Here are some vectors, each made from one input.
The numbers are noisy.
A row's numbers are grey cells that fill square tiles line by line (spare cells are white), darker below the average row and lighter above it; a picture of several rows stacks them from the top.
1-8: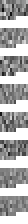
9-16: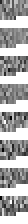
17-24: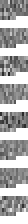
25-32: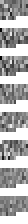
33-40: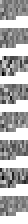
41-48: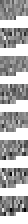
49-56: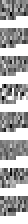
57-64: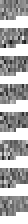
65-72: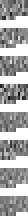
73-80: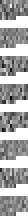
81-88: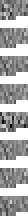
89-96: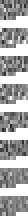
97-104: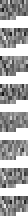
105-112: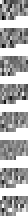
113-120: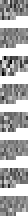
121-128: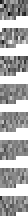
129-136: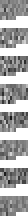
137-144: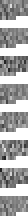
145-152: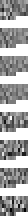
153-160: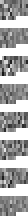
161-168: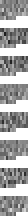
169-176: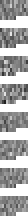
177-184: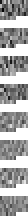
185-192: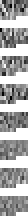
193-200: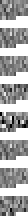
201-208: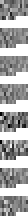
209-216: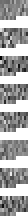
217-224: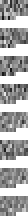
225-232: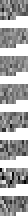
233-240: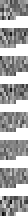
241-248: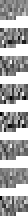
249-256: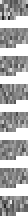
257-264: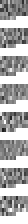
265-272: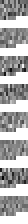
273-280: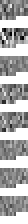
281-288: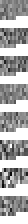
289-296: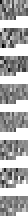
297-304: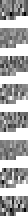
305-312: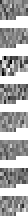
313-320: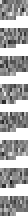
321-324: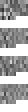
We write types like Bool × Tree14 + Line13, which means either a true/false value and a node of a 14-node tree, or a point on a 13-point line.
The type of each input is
(Circle8 + Unit) × Line10 + Circle20.
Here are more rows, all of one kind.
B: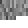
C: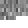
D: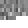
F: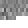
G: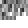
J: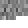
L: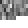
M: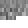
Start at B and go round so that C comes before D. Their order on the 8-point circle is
B, C, D, J, L, M, F, G.
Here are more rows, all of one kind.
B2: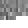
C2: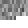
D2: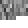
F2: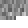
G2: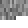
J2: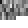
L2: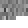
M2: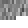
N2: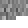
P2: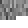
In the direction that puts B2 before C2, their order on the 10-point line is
L2, N2, D2, B2, J2, P2, G2, F2, C2, M2.
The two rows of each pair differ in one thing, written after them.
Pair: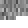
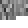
the place on the 10-point line
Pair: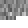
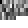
the place on the 8-point circle
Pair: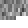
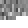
the place on the 10-point line
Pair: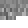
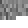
the place on the 8-point circle
